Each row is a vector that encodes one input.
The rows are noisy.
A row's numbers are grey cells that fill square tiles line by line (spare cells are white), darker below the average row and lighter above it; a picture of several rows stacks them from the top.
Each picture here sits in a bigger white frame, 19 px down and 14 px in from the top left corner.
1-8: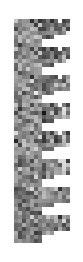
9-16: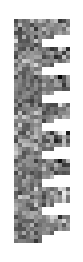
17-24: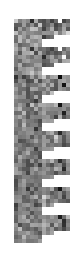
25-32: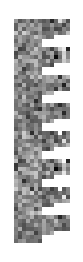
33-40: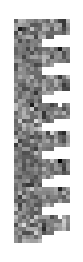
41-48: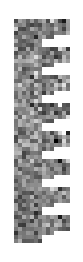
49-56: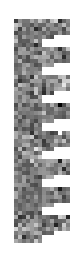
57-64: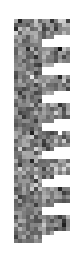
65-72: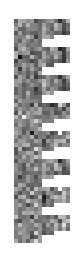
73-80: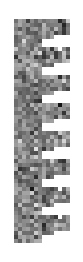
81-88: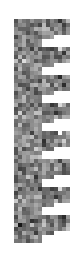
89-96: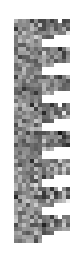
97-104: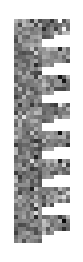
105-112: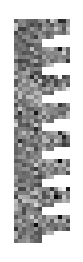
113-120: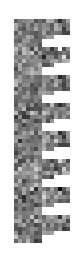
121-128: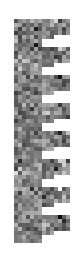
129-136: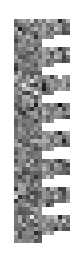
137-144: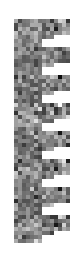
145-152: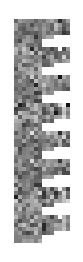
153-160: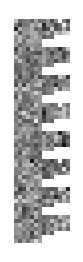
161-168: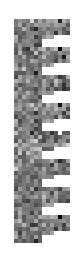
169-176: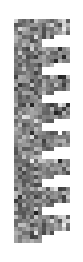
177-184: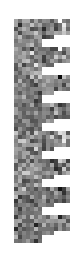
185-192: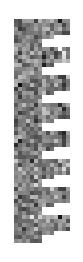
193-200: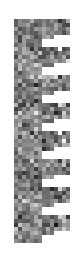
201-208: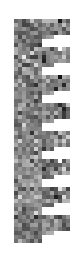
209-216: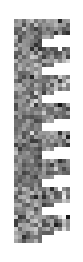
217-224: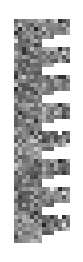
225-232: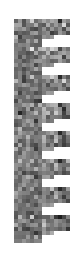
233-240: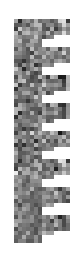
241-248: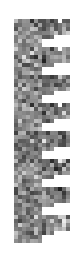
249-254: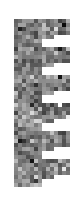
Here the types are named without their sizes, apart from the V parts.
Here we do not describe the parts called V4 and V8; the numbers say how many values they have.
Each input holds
a point on a line and a true/false value, together with either a point on a line, or a value of V4 and a value of V8.
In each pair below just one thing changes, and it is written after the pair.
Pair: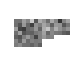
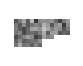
the value of V8
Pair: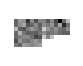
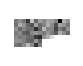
the true/false value
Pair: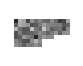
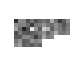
the place on the line
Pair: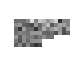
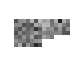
the value of V8
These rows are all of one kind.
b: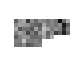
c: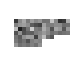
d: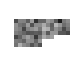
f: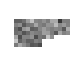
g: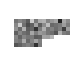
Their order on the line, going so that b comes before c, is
b, g, c, f, d.
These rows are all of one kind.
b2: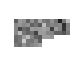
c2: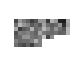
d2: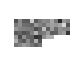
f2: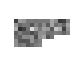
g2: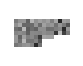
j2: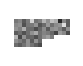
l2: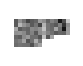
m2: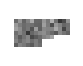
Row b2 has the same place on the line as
c2 and l2.
